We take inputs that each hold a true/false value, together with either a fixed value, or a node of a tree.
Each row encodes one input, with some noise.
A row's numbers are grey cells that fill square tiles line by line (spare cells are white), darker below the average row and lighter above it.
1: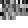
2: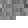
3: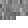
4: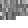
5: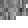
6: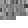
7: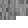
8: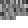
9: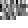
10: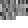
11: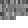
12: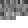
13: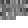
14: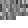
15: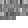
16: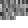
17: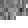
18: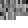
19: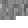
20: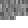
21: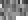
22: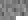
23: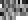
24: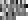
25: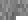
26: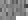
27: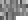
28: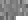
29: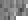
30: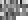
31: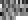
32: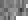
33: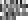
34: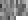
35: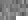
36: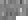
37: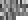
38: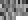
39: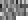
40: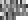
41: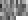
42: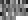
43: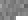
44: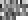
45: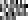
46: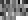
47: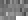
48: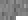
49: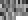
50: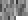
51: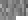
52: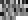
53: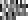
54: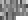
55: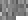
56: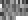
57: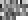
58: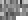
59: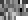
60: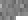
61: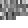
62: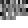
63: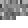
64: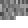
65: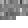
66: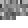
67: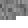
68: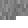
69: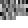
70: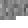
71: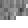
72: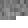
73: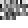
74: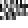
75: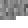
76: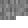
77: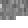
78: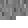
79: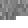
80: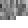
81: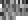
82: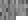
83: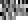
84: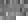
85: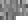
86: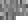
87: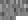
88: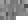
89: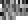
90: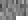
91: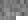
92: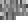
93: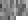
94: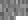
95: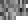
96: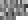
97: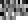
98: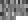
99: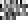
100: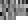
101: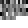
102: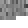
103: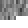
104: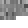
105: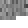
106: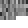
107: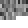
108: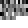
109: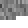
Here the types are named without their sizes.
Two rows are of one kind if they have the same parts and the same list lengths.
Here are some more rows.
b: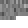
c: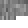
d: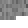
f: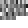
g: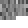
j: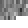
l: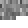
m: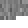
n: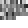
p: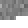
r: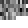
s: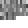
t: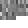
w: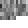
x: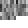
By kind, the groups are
b, c, d, f, g, l, m, n, p, s, t
j, r, w, x

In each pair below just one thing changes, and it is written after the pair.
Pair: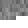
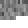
the node of the tree
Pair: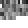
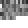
the true/false value
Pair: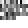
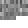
the true/false value
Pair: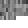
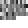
the node of the tree
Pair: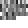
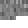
the true/false value
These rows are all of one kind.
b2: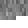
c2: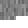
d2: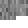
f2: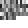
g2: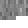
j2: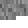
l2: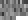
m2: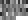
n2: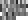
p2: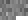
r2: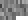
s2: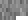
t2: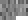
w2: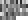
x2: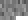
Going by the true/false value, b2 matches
l2, n2, w2 and x2.
